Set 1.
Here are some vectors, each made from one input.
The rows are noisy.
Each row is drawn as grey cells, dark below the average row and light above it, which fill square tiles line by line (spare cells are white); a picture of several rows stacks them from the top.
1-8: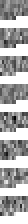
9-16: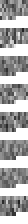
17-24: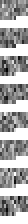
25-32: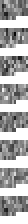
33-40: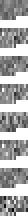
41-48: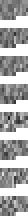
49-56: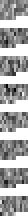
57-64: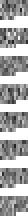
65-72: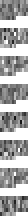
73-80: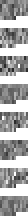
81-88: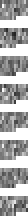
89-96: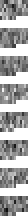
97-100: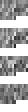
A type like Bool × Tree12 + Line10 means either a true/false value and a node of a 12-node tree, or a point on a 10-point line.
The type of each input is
Label4.
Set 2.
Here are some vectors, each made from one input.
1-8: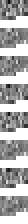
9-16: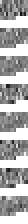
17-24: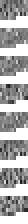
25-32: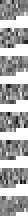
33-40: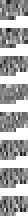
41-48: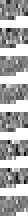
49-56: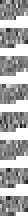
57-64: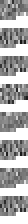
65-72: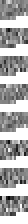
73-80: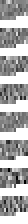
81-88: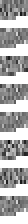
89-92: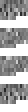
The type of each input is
Label4.
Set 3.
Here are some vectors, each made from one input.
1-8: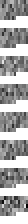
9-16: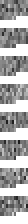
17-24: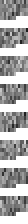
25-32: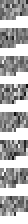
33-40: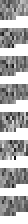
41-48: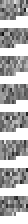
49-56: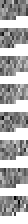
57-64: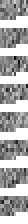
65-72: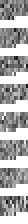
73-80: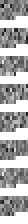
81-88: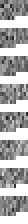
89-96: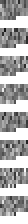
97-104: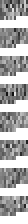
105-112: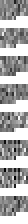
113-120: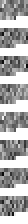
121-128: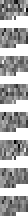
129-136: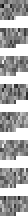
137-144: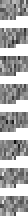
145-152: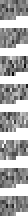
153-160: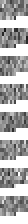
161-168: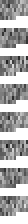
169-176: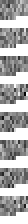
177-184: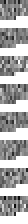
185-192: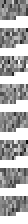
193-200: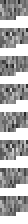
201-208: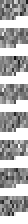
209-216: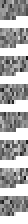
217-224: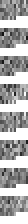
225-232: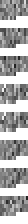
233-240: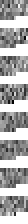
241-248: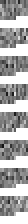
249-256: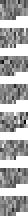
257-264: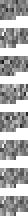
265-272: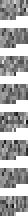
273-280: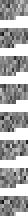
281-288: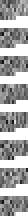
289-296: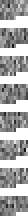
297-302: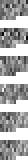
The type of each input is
Circle9.
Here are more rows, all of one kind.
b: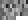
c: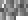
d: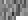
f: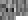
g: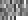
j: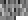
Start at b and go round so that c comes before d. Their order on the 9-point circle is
b, g, c, d, f, j.
